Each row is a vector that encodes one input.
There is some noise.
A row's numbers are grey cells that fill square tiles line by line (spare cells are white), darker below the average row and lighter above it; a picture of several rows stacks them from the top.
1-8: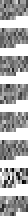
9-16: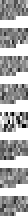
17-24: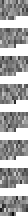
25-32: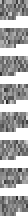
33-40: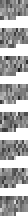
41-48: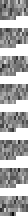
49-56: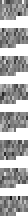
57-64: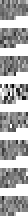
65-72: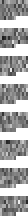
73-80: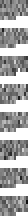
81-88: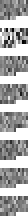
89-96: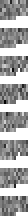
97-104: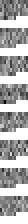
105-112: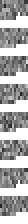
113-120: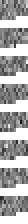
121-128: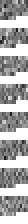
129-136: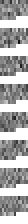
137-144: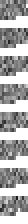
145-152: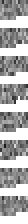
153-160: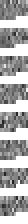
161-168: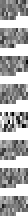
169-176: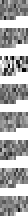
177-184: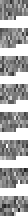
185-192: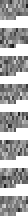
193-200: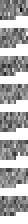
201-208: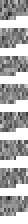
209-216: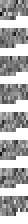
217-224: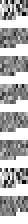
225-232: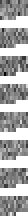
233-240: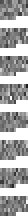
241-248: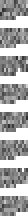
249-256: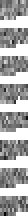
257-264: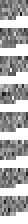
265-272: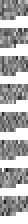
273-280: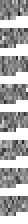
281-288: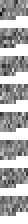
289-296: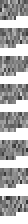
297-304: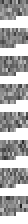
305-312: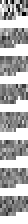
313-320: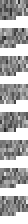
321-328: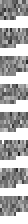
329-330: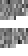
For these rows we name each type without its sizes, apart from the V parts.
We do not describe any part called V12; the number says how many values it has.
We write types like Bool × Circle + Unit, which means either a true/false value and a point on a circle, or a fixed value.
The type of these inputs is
List(Circle × V12).
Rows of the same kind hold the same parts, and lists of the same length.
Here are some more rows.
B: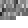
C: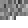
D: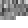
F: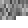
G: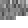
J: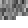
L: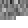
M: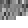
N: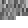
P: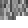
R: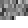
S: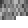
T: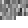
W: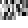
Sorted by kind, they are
B, D, G, J, N, R
C, F, L, M, P, S, T
W

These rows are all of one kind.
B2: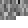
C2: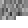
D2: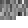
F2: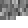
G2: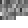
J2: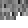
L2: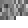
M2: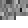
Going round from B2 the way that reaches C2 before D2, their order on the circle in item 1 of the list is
B2, C2, M2, G2, L2, J2, F2, D2.
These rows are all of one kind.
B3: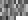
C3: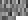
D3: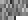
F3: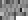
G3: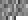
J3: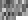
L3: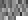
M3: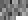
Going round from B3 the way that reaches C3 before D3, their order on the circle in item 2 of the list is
B3, L3, M3, C3, G3, F3, J3, D3.
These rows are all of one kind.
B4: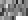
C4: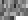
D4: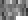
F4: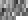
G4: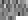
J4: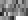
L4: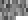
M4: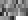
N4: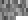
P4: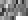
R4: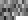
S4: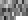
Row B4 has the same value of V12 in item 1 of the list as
J4, M4 and P4.
